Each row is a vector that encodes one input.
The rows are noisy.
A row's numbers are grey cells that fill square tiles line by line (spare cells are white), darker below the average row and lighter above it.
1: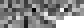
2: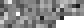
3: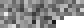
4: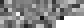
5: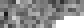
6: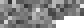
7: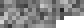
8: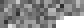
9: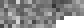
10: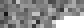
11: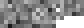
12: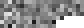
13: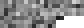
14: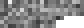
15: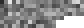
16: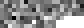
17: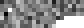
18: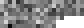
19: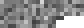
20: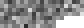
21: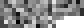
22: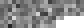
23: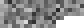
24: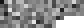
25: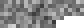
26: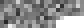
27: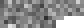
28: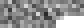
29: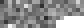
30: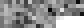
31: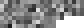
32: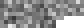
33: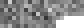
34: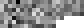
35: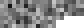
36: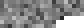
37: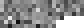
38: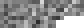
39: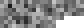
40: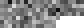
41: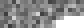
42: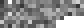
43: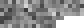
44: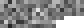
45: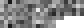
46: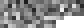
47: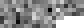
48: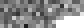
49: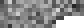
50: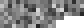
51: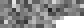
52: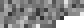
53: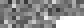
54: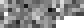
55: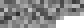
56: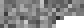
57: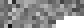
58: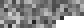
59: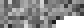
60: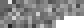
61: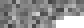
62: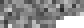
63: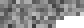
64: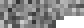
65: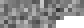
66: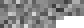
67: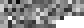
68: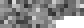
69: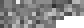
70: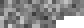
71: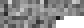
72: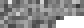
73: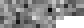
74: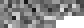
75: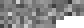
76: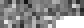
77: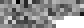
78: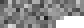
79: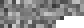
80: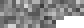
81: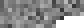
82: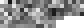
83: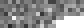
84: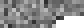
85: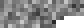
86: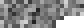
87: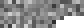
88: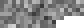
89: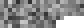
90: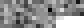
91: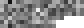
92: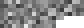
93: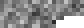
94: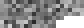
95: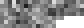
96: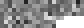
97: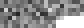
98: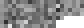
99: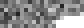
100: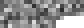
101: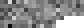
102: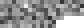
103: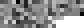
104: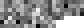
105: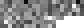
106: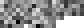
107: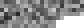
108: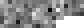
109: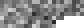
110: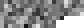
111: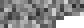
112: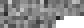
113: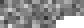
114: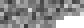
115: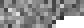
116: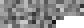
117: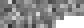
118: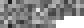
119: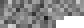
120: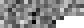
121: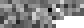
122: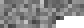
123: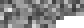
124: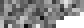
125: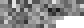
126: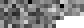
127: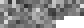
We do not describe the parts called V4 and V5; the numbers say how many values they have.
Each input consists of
either a point on a 6-point line and a value of V5, or three true/false values and a value of V4.
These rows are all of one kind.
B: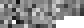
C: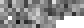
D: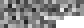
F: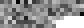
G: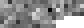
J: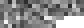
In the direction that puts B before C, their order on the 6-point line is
B, G, C, F, D, J.
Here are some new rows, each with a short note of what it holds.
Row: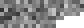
three true/false values and a value of V4
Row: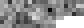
a point on a 6-point line and a value of V5
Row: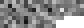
a point on a 6-point line and a value of V5
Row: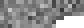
three true/false values and a value of V4
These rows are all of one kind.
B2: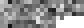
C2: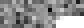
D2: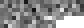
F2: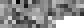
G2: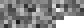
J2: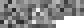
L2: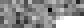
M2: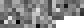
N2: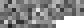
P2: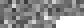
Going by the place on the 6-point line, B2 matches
J2 and N2.
